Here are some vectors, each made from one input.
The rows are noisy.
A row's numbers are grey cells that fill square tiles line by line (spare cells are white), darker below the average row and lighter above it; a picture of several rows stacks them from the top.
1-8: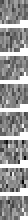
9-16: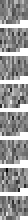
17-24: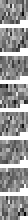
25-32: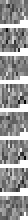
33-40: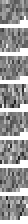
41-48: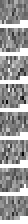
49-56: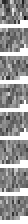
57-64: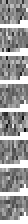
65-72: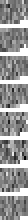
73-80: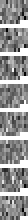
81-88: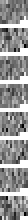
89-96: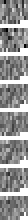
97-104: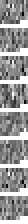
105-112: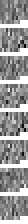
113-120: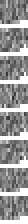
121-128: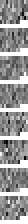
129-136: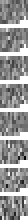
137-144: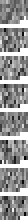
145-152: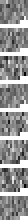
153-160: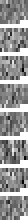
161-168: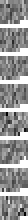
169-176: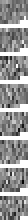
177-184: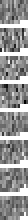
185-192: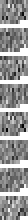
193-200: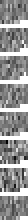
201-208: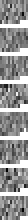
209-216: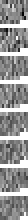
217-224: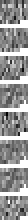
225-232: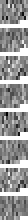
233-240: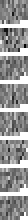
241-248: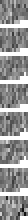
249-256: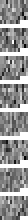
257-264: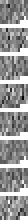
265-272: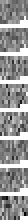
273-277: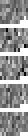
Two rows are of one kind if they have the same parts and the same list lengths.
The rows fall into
5 kinds.
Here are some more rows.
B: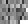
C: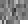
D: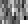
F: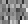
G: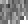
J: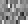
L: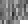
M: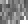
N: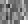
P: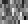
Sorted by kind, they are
B, F
C, L
D, P
G, M, N
J

